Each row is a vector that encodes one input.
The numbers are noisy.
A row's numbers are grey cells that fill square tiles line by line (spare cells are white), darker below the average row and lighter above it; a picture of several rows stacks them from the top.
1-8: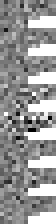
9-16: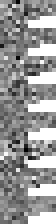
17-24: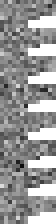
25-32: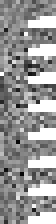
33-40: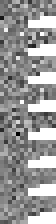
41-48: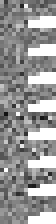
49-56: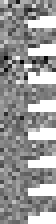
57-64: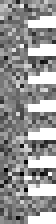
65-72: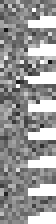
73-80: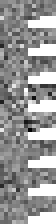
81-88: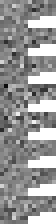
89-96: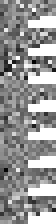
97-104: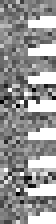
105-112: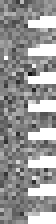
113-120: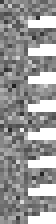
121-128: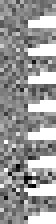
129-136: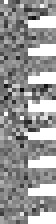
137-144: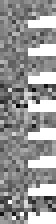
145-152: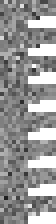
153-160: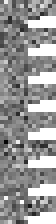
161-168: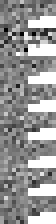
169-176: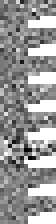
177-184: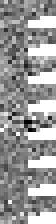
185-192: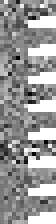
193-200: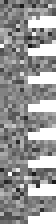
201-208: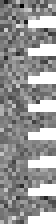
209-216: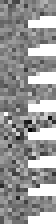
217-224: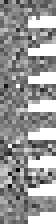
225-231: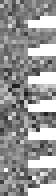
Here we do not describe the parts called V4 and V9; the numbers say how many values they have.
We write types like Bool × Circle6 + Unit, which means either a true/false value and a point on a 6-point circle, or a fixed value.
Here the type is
(Bool × Line6 + Label8) × V4 × V9.
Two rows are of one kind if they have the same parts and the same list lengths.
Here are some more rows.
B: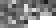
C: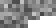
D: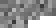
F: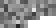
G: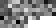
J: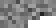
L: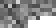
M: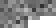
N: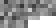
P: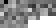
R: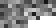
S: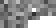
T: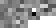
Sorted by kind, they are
B, F, G, L, R, S, T
C, D, J, M, N, P

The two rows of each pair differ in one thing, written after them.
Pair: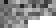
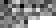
the place on the 6-point line
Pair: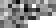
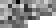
the value of V4
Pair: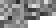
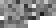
the value of V9
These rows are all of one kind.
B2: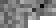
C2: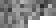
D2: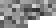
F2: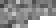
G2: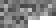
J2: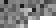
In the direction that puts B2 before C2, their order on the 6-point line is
B2, C2, G2, J2, D2, F2.
